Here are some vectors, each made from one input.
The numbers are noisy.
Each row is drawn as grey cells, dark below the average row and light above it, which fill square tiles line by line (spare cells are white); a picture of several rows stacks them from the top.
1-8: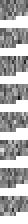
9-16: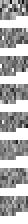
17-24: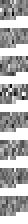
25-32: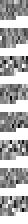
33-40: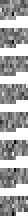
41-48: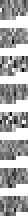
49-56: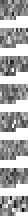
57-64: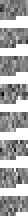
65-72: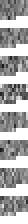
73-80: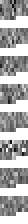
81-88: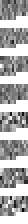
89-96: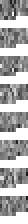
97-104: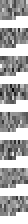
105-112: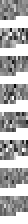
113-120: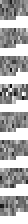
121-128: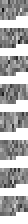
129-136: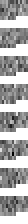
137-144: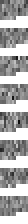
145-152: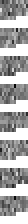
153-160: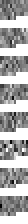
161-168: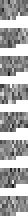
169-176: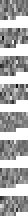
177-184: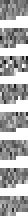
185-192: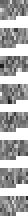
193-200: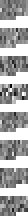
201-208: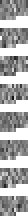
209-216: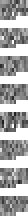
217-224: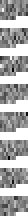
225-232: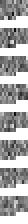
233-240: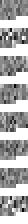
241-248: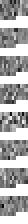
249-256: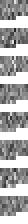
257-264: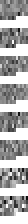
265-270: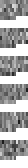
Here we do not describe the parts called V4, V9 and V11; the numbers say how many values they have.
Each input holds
either a point on an 8-point circle, a point on a 7-point line, four true/false values, a value of V9 and a value of V11, or a value of V4.
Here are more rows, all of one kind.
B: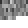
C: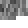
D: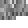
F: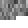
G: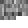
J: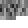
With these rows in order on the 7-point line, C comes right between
D and F.
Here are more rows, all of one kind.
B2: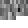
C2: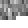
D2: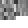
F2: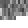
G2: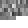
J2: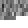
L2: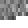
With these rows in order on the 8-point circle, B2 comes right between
G2 and L2.
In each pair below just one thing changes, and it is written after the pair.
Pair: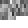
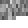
the place on the 8-point circle
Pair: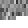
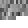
the place on the 8-point circle
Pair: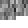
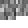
the value of V9
